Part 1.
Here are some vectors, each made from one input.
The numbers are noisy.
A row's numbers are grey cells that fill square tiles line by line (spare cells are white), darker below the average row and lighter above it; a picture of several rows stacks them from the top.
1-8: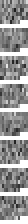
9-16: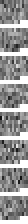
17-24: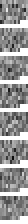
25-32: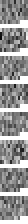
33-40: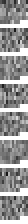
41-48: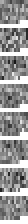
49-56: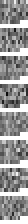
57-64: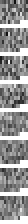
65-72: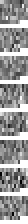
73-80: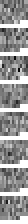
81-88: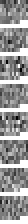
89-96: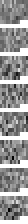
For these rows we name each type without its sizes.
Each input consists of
a node of a tree.
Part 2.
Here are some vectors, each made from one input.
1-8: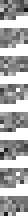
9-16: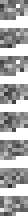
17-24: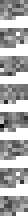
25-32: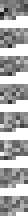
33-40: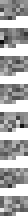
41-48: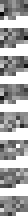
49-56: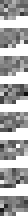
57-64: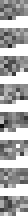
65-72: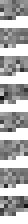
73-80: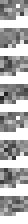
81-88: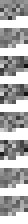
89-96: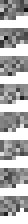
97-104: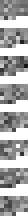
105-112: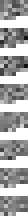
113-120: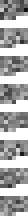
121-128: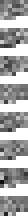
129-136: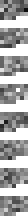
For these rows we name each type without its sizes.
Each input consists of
a point on a line.
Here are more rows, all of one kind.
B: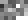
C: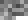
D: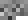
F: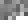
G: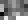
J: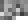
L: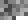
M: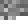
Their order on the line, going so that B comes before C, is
B, D, J, C, M, F, L, G.
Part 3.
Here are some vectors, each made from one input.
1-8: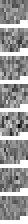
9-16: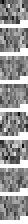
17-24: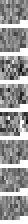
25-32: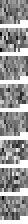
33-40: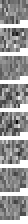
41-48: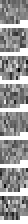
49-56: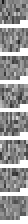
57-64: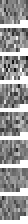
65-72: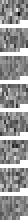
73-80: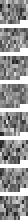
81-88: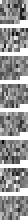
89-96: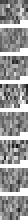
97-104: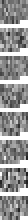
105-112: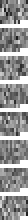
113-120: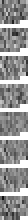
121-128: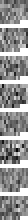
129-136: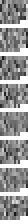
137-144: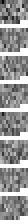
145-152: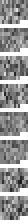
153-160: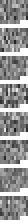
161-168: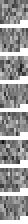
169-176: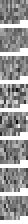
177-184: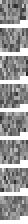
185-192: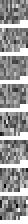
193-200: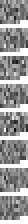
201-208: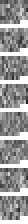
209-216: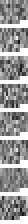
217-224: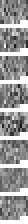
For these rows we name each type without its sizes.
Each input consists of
a point on a line.
